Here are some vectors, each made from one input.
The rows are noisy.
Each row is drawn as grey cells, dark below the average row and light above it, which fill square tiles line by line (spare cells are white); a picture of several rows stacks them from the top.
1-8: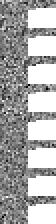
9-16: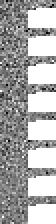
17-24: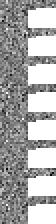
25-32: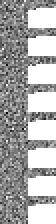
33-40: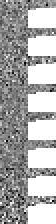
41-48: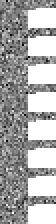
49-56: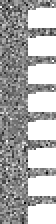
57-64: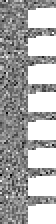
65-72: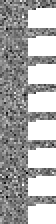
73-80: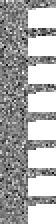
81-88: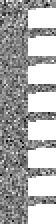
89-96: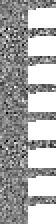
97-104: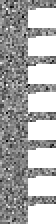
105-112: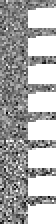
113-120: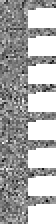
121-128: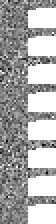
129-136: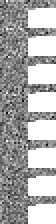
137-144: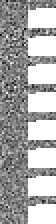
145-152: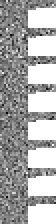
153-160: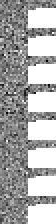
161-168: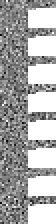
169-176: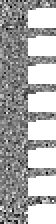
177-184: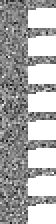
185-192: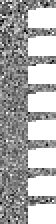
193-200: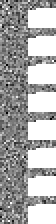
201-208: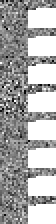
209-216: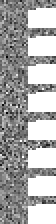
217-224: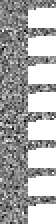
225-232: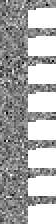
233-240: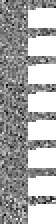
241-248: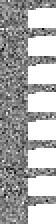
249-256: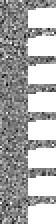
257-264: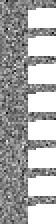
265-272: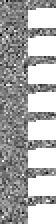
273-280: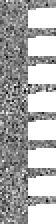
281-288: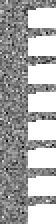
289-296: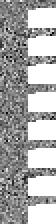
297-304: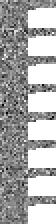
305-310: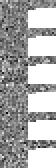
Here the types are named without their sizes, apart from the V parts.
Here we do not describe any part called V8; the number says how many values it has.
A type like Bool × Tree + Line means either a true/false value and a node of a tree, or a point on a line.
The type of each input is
(Bool × Line × V8 + Circle) × Line.
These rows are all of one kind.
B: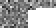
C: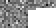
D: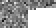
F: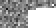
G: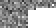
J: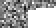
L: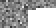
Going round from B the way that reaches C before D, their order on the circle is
B, C, L, J, D, G, F.
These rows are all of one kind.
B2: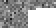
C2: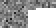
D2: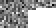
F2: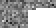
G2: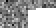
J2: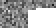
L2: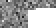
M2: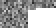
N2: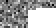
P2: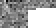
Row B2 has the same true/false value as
C2, G2, L2 and P2.
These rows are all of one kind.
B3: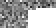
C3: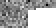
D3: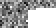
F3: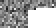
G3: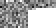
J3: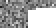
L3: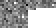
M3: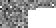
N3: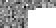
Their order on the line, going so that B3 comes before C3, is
G3, D3, N3, J3, B3, L3, M3, C3, F3.
